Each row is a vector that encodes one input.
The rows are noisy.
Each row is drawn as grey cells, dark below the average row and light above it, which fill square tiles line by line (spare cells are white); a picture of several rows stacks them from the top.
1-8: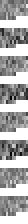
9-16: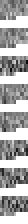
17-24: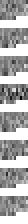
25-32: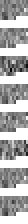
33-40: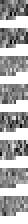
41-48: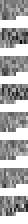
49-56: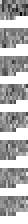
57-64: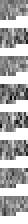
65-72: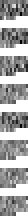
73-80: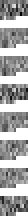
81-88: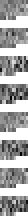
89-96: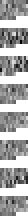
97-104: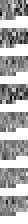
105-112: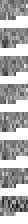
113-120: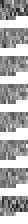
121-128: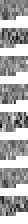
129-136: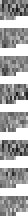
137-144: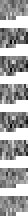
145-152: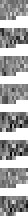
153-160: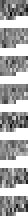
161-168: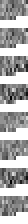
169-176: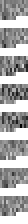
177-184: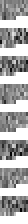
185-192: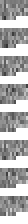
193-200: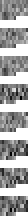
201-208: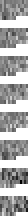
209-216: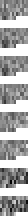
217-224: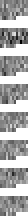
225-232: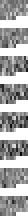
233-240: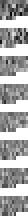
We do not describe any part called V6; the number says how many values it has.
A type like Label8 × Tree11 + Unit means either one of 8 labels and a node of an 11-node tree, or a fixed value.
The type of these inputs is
Bool × List2(V6) + Line11.
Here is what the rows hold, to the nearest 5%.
About 35% of them hold a point on an 11-point line. The rest hold a true/false value, together with a list of up to two values of V6.
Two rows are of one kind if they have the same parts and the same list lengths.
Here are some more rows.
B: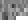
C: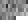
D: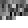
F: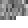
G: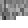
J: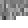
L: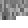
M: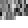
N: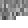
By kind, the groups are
B, C
D, M
F
G, J, L, N

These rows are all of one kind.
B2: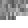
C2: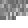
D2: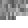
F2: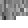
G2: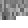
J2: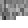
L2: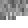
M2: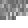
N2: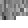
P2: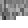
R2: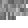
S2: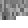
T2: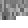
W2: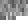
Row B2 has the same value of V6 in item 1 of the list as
D2, G2, S2 and T2.
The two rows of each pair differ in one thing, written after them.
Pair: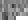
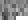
the value of V6 in item 1 of the list
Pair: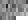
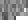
the true/false value
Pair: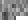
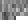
the value of V6 in item 2 of the list
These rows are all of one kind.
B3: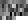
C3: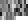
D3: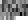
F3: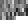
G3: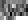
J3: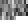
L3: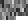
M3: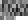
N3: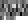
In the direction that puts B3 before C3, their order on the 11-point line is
D3, M3, N3, G3, B3, L3, F3, J3, C3.
